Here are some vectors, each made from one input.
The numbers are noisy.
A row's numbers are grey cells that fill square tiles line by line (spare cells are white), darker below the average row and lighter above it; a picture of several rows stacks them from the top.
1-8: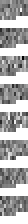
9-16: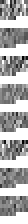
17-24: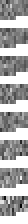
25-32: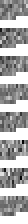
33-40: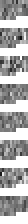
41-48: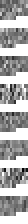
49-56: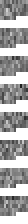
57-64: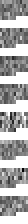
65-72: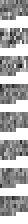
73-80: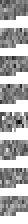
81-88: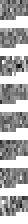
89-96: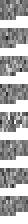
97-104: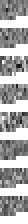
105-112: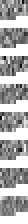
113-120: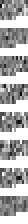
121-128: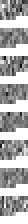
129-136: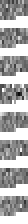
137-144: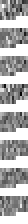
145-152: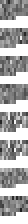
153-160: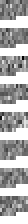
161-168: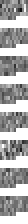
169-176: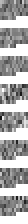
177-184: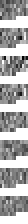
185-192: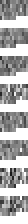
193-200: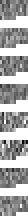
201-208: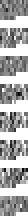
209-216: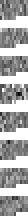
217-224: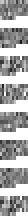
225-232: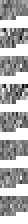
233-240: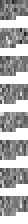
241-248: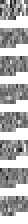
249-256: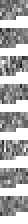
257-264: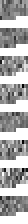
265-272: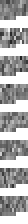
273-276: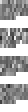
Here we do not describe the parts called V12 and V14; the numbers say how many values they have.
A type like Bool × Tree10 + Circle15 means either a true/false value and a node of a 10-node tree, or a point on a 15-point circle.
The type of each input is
(Tree7 + V14) × V12 + Tree10 + Unit.
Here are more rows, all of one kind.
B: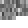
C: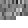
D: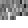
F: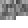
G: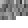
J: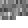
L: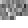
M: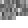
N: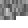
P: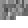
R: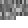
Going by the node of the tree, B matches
L and M.
